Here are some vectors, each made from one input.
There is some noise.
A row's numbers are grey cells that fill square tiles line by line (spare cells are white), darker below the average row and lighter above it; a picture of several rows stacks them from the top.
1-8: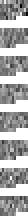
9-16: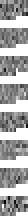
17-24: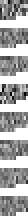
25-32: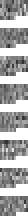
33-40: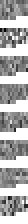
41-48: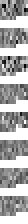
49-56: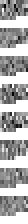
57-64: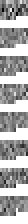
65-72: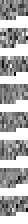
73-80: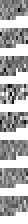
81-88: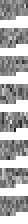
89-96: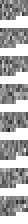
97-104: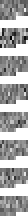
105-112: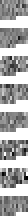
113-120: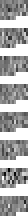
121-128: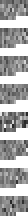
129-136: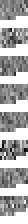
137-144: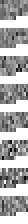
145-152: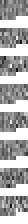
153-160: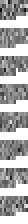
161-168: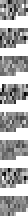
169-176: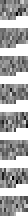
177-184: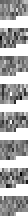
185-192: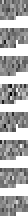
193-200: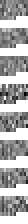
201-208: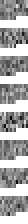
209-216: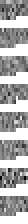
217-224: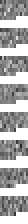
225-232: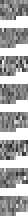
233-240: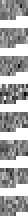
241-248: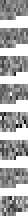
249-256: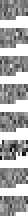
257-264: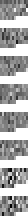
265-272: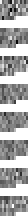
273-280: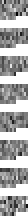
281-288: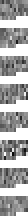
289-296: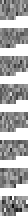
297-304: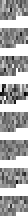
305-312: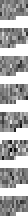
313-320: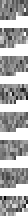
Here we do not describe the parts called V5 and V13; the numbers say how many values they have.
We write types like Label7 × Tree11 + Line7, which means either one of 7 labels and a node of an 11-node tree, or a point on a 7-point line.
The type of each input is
(Line6 + V13) × (Line10 + V5) + Line7.
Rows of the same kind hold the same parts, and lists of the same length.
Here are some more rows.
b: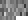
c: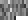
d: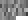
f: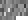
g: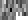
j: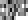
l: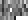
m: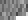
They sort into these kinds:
b, c, f, g
d
j
l
m

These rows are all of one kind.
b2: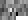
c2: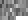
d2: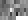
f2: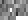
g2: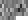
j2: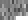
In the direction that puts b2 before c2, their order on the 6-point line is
b2, j2, g2, d2, f2, c2.
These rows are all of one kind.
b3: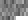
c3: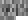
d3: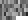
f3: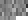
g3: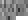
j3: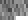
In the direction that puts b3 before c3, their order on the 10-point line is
d3, f3, g3, b3, j3, c3.
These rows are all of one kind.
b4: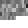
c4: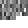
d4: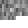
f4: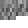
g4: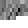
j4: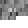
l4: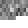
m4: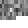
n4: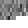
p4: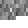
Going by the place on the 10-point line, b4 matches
l4 and p4.
